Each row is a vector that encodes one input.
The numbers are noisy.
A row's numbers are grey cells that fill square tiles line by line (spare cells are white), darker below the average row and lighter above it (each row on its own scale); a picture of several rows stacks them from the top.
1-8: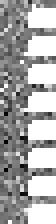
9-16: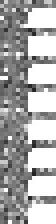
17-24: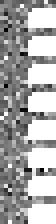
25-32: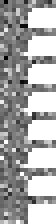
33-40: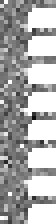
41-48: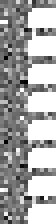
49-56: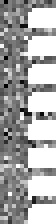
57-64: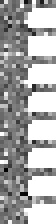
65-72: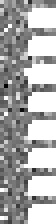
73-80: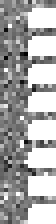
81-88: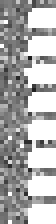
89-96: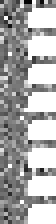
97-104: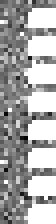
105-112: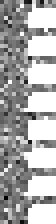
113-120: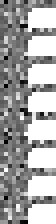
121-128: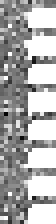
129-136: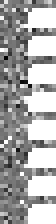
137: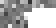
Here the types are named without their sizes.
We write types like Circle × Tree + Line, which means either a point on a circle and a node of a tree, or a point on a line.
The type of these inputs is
Bool × Bool × Bool + Tree + Unit.
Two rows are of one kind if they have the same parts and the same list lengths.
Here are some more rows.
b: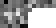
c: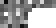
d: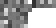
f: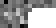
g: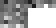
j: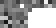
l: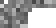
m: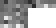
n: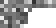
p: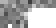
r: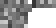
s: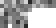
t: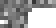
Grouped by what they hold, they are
b, c, d, f, j, l, n, r, t
g, m
p, s

